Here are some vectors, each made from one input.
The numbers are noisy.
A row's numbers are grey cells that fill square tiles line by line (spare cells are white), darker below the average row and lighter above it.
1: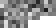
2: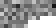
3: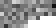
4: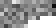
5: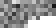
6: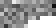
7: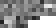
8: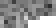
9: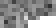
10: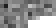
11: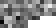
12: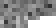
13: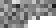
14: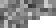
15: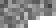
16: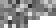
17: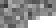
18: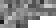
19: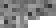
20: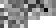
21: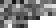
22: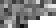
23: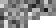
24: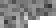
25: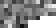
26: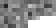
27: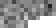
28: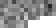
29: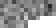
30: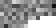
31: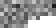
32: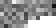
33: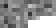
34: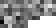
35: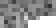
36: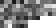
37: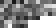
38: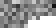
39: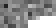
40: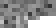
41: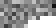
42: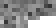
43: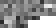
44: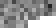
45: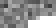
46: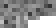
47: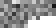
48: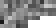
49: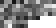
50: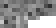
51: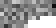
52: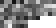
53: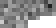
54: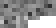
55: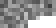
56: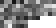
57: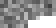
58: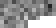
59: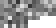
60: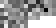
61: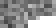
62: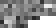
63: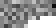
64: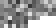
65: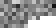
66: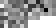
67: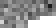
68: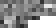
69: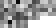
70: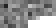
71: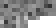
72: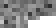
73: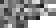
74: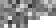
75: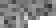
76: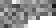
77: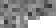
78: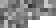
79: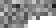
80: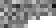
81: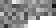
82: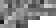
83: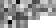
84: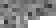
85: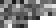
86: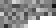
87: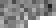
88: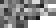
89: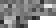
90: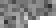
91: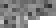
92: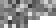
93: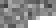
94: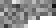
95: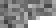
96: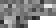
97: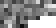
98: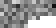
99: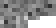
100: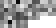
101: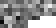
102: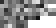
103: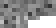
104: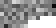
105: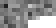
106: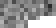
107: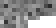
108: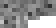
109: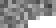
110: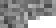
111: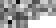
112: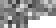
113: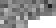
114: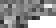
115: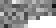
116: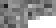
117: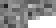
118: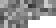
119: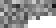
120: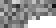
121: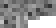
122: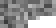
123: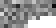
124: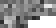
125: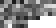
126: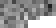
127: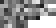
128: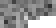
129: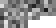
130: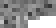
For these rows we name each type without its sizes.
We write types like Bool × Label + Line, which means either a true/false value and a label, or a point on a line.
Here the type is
Bool × Bool × Bool + Line + Tree.
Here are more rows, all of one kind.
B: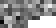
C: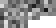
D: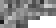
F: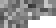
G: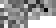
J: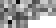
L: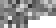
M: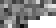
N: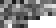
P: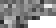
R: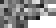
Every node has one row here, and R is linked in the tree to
M.
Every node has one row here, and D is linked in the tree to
F and P.
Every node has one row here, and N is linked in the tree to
M.
